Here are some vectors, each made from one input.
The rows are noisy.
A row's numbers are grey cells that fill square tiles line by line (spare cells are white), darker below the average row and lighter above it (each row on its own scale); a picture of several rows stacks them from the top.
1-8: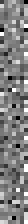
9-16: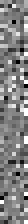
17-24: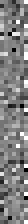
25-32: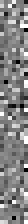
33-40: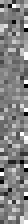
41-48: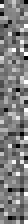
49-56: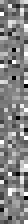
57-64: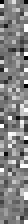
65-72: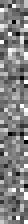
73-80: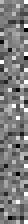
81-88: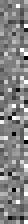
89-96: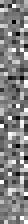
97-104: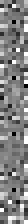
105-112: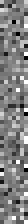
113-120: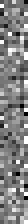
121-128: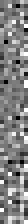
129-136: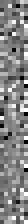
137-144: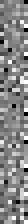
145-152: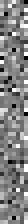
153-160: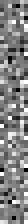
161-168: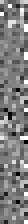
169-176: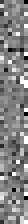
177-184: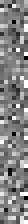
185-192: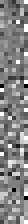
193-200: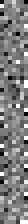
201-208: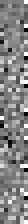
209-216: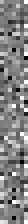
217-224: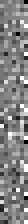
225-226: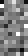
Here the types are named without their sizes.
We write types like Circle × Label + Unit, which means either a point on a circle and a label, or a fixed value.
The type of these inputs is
List(Line).
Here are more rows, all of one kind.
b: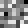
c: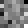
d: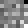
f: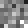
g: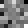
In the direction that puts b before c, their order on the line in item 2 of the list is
b, g, c, d, f.
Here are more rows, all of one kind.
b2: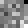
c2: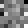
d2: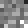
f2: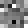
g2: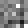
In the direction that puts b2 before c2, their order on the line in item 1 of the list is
b2, d2, c2, g2, f2.
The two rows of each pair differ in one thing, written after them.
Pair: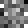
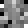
the place on the line in item 2 of the list
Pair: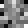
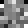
the place on the line in item 2 of the list
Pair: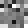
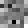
the place on the line in item 2 of the list
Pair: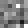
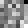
the place on the line in item 1 of the list
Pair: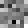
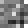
the place on the line in item 1 of the list
